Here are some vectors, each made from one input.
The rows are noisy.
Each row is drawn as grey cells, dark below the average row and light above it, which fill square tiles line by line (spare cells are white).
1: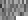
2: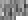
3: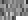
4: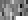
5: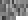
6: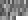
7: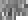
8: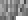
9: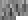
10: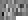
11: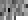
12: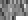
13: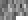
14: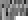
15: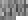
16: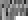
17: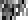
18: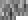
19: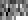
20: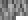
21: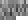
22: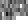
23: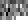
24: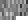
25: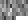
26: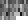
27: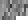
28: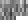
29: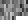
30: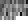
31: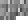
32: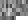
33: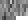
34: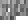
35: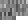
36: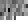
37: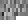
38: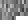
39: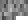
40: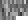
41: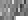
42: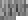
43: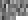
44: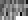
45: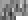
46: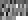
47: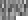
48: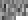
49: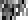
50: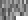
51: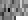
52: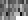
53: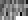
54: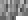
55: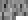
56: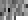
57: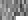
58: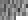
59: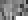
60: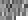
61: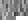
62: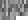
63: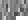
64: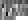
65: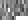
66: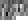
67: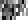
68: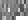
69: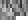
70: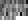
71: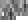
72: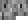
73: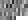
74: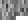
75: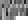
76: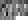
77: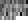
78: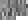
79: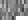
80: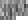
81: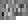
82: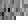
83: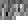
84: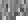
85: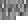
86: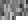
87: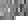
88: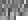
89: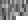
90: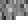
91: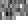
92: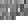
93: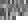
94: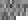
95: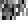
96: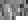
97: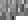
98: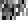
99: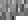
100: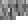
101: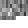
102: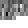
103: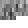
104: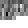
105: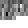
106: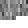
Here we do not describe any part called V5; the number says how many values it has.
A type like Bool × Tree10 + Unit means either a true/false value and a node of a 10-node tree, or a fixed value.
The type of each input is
List3(Bool × V5).
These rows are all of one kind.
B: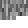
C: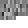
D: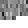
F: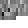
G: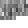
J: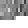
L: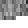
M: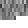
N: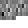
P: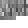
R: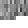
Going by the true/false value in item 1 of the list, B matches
G, M and P.
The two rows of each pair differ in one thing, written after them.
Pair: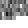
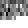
the value of V5 in item 1 of the list
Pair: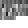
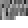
the value of V5 in item 1 of the list
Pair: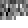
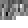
the value of V5 in item 1 of the list
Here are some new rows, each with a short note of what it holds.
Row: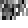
the empty list
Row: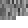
a list of two items
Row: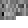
a list of three items
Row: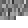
a list of two items
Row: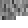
a list of three items
